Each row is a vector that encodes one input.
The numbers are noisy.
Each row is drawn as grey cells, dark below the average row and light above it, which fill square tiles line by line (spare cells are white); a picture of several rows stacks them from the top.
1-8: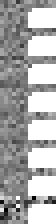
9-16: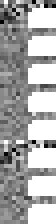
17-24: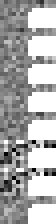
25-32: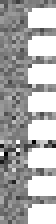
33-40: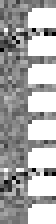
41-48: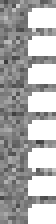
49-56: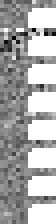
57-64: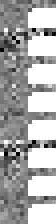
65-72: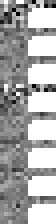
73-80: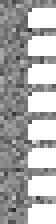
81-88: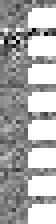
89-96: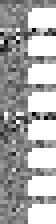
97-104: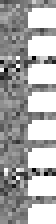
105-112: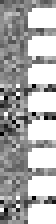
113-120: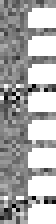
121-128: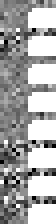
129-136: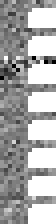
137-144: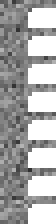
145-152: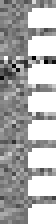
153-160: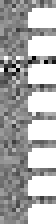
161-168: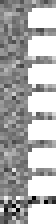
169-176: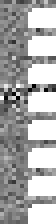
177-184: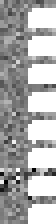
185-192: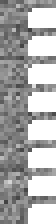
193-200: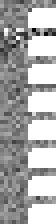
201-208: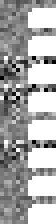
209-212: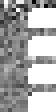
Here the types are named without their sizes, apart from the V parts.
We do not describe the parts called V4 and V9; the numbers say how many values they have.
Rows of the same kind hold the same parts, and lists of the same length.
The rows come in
2 kinds.
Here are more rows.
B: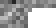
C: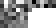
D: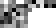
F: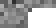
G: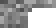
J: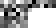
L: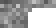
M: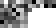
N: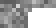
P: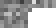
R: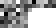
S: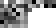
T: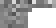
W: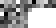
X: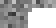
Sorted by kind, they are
B, F, G, L, N, P, T, X
C, D, J, M, R, S, W

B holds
a true/false value, a value of V4 and a value of V9.
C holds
a point on a line.
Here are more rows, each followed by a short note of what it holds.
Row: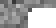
a true/false value, a value of V4 and a value of V9
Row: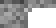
a true/false value, a value of V4 and a value of V9
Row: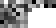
a point on a line
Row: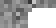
a true/false value, a value of V4 and a value of V9
